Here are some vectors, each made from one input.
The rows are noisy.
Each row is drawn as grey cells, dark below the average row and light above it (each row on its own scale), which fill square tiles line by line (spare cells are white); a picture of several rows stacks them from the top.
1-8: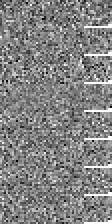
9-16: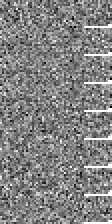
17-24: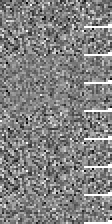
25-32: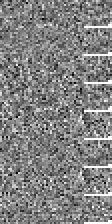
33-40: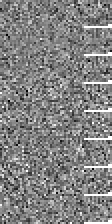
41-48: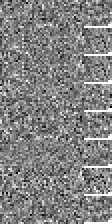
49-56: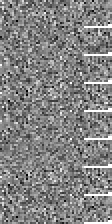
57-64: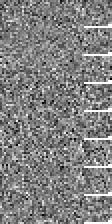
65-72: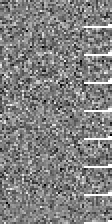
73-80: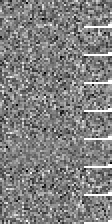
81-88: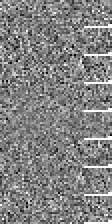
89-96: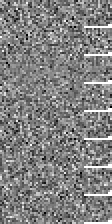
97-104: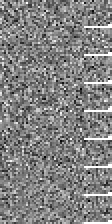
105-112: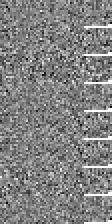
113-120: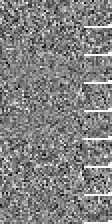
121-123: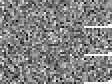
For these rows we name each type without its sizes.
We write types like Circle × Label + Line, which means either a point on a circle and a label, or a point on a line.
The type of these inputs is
Circle.
